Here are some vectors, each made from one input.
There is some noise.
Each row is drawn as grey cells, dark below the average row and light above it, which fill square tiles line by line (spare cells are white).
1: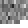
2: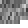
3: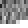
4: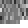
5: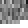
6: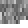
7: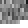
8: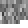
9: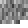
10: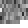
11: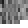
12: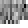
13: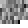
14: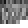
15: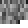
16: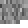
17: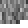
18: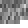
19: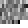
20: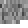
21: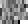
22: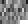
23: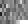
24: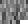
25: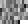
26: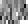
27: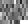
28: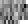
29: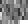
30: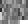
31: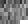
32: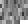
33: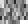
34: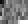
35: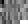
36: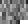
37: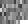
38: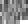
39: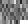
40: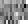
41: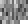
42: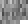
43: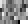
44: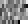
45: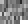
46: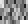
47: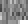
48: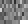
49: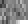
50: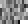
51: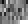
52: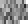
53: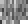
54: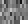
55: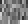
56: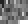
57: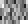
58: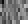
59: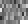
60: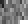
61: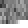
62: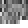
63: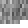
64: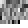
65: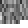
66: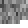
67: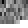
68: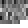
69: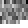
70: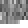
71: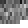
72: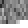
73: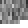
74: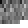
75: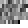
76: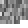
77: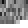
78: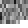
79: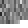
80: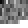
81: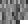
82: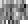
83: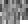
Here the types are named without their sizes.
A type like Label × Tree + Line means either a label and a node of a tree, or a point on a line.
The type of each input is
(Bool × Bool × Bool × Bool + Line) × Line.
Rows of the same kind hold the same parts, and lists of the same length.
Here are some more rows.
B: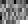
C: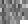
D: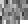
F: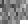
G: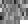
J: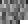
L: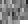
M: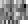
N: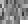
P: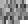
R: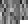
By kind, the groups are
B, C, D, F, G, J, L, N, R
M, P

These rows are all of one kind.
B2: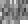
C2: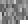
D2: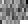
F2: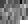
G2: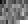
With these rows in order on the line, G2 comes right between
C2 and F2.
